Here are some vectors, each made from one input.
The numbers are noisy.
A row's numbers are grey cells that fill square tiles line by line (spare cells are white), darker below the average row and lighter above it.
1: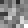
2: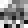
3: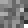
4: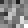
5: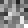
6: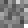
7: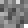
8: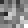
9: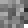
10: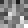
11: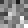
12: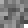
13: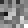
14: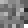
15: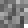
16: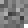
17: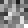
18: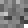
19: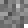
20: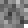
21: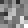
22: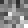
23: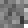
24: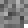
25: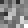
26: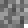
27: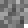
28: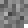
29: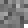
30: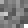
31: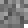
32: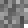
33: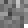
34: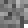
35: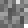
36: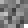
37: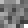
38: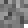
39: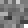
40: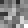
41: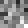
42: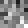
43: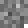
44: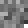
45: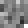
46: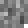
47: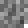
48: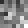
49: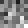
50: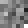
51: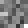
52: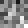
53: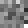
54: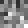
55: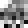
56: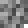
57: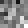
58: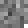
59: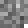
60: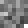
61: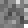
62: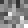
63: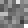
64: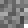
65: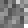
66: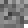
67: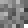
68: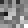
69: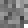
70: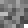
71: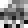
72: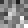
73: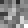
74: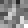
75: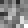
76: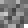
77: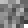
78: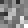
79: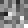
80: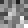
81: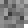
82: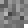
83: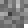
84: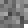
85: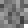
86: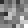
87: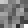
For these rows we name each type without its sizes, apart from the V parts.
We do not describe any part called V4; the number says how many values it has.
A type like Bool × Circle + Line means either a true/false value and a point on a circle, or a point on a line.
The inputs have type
List(Line × V4).
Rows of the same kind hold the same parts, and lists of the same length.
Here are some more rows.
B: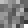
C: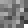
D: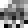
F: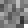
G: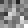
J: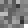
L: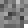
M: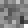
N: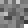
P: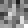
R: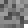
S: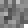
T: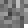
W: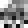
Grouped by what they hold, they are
B, C, F, J, L, M, N, R, S, T
D, W
G, P

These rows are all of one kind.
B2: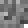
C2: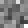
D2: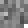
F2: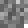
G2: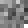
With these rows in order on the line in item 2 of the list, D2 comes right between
B2 and G2.
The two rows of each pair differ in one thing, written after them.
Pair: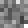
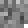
the value of V4 in item 1 of the list
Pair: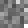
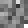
the place on the line in item 1 of the list
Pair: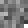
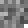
the place on the line in item 2 of the list
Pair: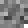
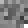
the value of V4 in item 2 of the list
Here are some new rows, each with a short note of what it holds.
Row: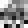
the empty list
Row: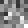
a list of one item
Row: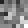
a list of one item
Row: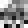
the empty list
